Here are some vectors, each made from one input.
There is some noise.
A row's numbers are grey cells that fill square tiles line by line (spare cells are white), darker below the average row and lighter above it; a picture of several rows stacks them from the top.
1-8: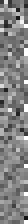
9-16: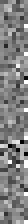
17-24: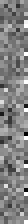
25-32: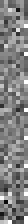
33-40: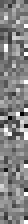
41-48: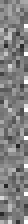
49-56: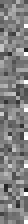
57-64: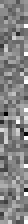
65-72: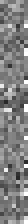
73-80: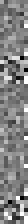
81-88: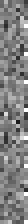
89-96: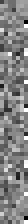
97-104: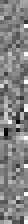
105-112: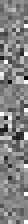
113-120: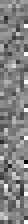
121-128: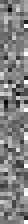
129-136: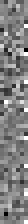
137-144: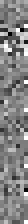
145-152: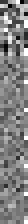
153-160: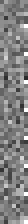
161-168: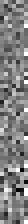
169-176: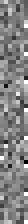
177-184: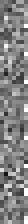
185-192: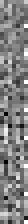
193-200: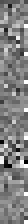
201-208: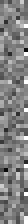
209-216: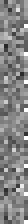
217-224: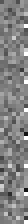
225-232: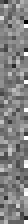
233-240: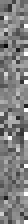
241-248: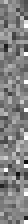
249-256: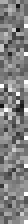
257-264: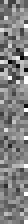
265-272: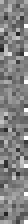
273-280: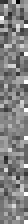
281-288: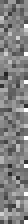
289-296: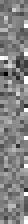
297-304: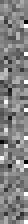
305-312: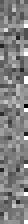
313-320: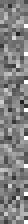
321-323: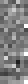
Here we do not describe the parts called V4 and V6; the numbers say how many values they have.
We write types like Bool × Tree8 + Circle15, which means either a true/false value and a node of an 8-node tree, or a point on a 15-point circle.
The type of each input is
(Bool × V6 + V4) × Tree15 + Unit.
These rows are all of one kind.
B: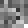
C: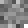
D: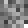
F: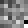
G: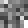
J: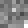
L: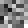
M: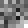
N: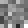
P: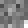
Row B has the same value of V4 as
D and F.
